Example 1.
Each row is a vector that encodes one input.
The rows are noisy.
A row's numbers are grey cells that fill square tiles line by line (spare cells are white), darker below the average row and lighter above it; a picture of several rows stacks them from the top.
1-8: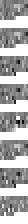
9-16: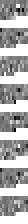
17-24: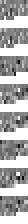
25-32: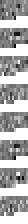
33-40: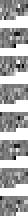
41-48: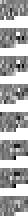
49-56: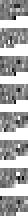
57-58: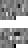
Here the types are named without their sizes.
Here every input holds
a point on a line.
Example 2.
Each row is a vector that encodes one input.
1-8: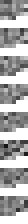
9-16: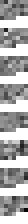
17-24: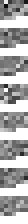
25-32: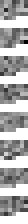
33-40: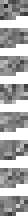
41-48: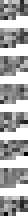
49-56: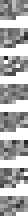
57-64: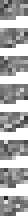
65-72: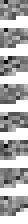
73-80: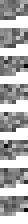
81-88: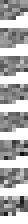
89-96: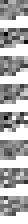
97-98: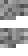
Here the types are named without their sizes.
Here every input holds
either a fixed value, or four true/false values.
